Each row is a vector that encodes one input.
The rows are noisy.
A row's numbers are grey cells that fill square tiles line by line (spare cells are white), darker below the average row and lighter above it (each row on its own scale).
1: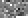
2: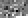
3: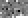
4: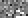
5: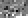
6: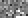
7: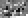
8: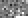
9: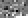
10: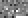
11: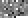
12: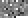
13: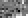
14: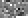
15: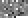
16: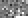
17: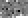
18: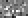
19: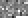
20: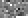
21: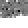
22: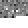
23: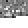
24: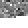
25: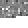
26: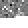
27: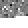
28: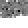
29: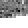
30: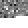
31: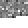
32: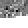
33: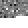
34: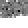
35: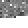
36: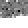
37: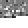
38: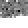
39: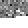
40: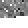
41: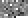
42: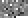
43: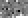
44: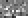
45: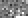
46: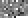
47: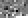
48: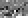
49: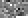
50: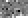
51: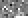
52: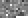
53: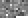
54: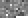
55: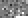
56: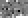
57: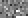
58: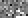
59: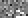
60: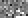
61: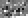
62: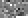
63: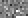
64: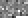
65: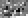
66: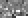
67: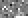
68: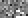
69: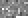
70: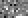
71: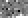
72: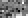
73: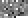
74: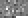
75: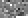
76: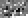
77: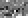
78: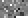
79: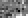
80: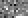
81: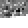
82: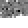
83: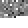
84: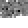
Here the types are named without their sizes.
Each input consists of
a true/false value, together with either a label, or a point on a line.
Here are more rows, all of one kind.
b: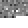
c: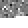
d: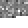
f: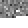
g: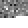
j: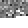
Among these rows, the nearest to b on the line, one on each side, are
f and g.
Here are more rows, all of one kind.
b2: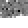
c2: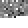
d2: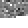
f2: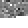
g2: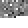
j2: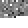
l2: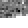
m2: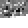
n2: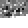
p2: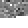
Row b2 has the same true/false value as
l2, m2 and n2.
